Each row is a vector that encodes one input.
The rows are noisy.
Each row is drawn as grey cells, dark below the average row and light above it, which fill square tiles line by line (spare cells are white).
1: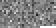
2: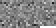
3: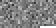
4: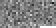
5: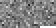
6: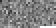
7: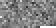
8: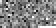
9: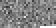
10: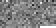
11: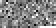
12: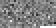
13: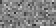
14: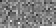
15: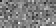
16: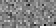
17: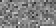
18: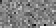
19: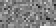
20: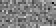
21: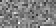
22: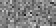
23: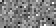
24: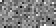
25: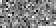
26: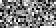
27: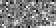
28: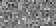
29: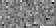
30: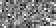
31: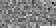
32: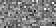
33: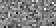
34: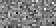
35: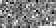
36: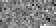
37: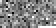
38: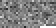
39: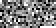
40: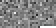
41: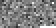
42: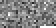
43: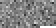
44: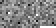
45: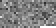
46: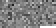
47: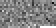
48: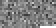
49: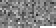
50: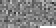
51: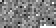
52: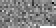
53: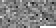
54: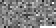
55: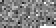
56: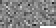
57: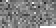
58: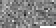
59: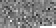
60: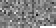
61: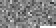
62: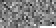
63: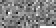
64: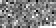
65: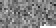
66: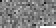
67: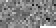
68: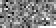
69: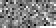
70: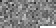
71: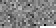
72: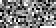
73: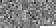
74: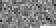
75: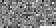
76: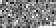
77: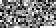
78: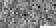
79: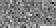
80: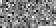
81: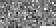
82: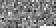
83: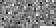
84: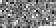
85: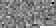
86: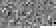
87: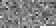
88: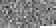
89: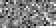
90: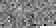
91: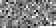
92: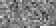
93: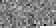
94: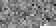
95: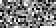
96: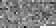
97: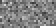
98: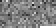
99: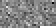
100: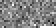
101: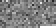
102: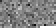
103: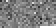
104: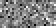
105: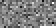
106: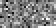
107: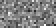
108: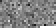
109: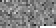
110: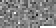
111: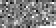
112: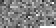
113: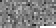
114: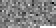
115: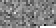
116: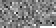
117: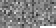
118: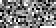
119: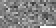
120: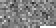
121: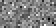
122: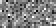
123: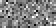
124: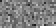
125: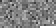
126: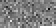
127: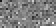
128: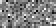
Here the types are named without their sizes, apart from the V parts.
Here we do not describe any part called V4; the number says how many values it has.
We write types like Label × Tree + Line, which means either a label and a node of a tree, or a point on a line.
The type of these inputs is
List(Bool × V4).
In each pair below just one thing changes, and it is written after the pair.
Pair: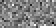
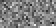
the true/false value in item 1 of the list
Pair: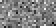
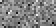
the value of V4 in item 1 of the list
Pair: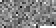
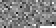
the true/false value in item 1 of the list
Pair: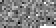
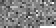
the true/false value in item 1 of the list
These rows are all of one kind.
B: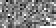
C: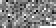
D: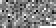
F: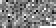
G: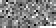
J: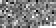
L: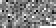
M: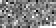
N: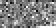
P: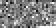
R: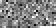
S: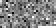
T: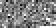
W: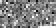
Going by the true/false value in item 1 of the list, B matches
N, P and T.
